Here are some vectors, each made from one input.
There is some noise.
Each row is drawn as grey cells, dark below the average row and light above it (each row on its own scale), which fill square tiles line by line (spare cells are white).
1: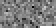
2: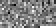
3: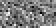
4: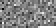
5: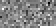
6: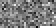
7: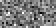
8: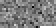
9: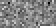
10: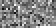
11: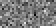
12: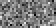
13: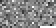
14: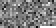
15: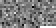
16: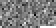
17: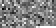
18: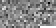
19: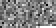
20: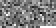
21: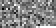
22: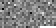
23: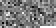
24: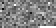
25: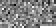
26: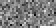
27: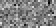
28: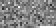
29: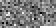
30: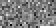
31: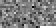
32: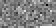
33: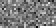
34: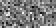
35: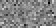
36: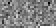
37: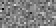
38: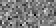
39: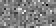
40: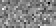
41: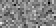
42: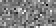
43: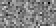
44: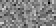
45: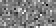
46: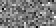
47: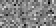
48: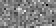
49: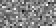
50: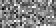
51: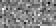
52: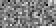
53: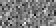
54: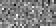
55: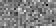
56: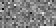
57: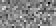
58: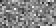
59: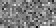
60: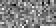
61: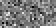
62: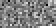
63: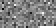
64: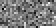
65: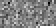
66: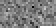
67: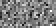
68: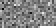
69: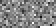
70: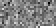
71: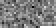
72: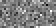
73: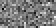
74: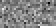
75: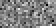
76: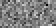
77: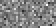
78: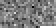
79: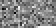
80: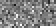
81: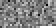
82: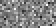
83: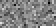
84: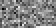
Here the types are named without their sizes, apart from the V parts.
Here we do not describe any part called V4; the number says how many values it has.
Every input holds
a point on a line and a value of V4, together with either a label, or three true/false values.
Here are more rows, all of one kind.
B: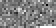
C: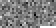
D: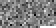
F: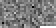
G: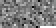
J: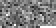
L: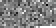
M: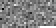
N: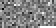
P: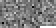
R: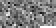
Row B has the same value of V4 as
C, D, N and P.
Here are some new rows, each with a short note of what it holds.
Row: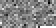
a label, a point on a line and a value of V4
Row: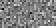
a point on a line, three true/false values and a value of V4
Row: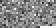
a label, a point on a line and a value of V4
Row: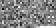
a point on a line, three true/false values and a value of V4
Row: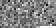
a point on a line, three true/false values and a value of V4
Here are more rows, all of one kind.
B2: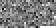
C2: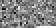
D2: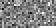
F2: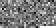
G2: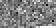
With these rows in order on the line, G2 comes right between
C2 and D2.
